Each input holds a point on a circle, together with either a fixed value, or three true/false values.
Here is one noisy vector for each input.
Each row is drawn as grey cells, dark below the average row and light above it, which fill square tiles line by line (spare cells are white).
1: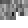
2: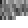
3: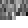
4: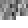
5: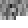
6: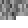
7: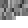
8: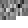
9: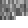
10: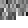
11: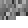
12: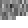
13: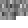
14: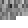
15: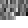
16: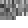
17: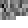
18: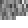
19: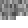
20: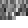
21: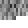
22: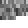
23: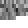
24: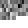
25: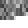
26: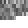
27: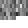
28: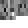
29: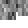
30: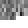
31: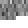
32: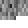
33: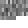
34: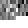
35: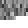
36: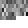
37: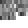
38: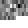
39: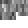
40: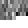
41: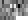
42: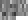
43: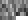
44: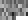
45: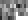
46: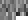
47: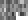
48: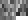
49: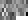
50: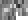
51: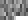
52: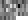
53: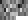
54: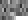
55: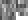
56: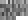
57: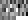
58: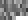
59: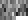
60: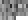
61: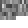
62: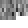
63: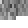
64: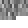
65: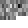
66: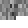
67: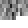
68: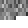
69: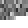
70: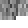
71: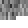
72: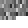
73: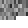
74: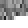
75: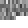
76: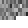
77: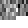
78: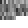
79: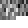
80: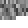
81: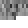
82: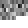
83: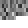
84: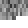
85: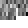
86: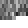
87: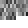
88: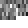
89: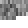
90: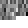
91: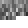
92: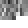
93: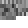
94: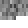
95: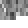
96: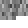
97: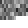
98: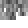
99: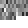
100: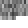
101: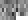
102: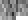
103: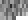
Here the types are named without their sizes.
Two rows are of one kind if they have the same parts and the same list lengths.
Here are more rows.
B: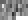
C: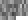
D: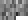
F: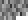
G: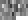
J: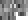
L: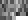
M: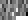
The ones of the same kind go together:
B, C, F, G, J
D, L, M

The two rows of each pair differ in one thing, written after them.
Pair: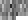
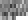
one of the three true/false values
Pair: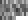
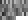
the place on the circle
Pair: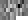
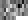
one of the three true/false values
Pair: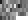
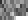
the place on the circle
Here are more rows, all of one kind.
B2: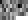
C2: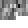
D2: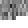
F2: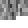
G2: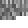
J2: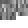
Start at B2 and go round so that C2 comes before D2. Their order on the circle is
B2, C2, J2, F2, D2, G2.
